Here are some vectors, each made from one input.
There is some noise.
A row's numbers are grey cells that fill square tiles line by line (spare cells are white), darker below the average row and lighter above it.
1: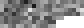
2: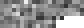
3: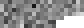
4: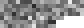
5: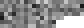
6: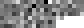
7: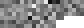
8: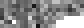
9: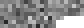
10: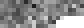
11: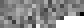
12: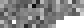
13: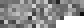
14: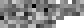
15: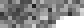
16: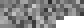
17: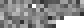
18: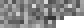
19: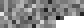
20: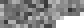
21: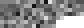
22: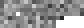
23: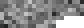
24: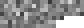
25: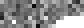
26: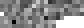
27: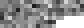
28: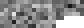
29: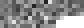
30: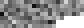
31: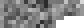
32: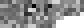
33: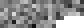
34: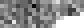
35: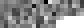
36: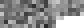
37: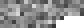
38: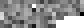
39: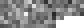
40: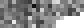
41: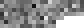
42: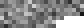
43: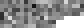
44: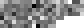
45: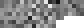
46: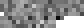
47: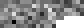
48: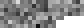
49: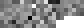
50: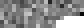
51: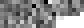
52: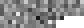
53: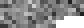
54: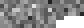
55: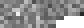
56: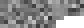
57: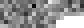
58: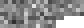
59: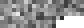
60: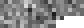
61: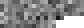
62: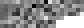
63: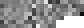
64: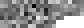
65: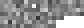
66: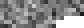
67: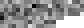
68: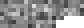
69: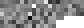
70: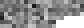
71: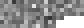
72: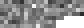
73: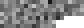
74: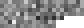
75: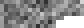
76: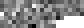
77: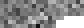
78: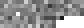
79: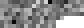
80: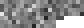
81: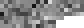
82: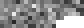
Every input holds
one of 7 labels, together with either a point on a 5-point line, or a node of an 8-node tree.
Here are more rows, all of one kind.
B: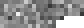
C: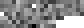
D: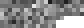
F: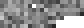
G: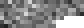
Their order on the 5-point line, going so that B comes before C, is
B, F, G, D, C.
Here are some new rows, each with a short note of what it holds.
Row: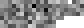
one of 7 labels and a node of an 8-node tree
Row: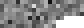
one of 7 labels and a point on a 5-point line
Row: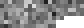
one of 7 labels and a point on a 5-point line
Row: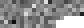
one of 7 labels and a point on a 5-point line
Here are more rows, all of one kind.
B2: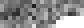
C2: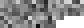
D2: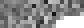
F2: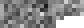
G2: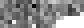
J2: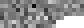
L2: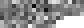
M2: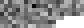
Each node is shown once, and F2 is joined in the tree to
M2.
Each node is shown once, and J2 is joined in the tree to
B2 and D2.
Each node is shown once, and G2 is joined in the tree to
D2.
